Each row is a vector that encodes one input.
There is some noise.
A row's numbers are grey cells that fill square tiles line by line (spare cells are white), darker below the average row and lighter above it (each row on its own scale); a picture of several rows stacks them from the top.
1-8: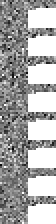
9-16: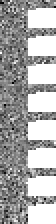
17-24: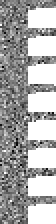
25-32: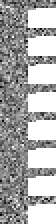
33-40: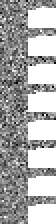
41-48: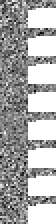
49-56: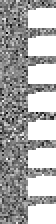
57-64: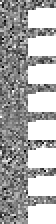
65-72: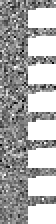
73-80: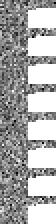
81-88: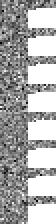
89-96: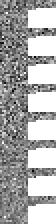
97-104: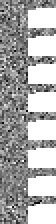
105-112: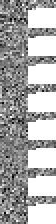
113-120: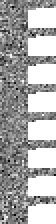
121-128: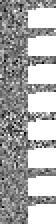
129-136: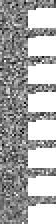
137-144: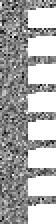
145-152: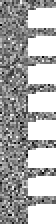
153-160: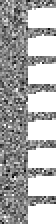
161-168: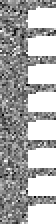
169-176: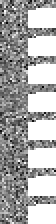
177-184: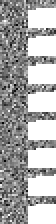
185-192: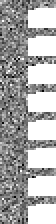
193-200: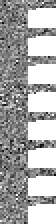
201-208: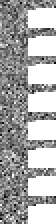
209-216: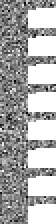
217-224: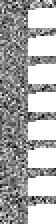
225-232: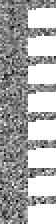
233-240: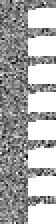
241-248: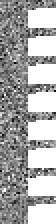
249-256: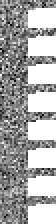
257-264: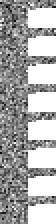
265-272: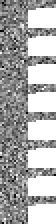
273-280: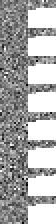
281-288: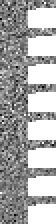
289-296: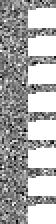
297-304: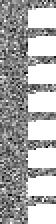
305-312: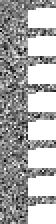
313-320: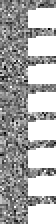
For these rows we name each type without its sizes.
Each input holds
a label and a true/false value, together with either a fixed value, or a node of a tree.
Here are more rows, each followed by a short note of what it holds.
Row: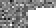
a label, a node of a tree and a true/false value
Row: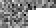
a label and a true/false value
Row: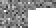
a label, a node of a tree and a true/false value
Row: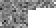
a label and a true/false value
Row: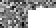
a label, a node of a tree and a true/false value
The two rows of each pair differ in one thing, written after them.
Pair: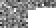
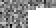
the label
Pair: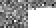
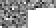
the label
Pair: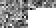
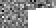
the true/false value
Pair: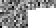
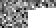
the node of the tree
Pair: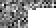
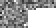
the node of the tree
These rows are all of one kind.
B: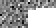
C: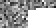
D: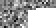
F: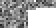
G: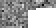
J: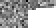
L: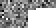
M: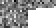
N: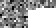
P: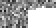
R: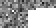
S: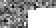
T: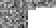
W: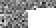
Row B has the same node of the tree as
C, G, R and S.
